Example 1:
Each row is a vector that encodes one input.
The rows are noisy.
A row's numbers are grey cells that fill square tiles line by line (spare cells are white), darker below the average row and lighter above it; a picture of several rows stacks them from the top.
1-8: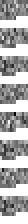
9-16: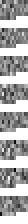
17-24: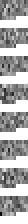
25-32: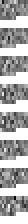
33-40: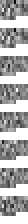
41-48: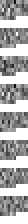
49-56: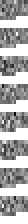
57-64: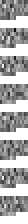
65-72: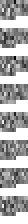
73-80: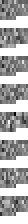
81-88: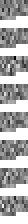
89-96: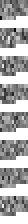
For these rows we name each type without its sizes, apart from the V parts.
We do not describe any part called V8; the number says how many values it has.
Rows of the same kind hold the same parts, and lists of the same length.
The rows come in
2 kinds.
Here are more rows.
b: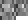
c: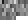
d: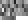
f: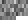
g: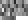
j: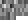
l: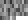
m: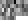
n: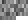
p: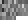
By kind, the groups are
b, c, f, j, l, n, p
d, g, m

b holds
a true/false value and a value of V8.
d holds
a point on a line.
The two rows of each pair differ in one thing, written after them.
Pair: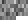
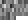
the value of V8
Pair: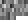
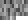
the true/false value
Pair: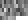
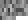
the value of V8
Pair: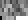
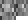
the true/false value
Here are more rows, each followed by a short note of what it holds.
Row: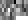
a point on a line
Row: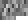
a true/false value and a value of V8
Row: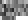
a point on a line
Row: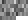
a true/false value and a value of V8
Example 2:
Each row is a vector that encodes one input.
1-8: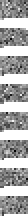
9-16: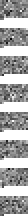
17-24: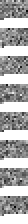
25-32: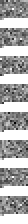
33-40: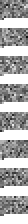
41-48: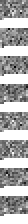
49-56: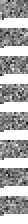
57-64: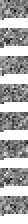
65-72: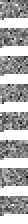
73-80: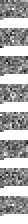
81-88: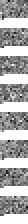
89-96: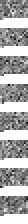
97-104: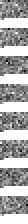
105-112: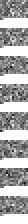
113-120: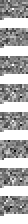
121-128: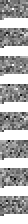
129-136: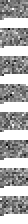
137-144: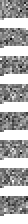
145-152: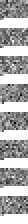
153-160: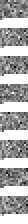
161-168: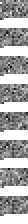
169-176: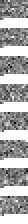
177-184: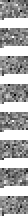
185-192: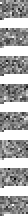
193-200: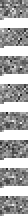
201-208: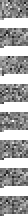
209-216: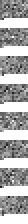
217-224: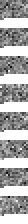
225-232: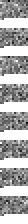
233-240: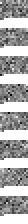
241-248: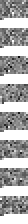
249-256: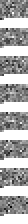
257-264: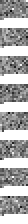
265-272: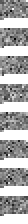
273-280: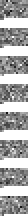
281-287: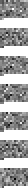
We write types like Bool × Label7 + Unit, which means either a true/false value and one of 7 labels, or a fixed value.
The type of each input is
Line7 + Line10 + Tree13.
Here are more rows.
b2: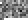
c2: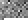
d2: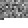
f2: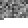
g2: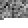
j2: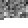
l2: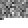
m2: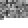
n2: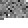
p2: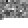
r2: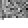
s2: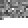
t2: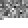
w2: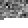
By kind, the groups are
b2, d2, f2, g2, j2, w2
c2, r2
l2, m2, n2, p2, s2, t2

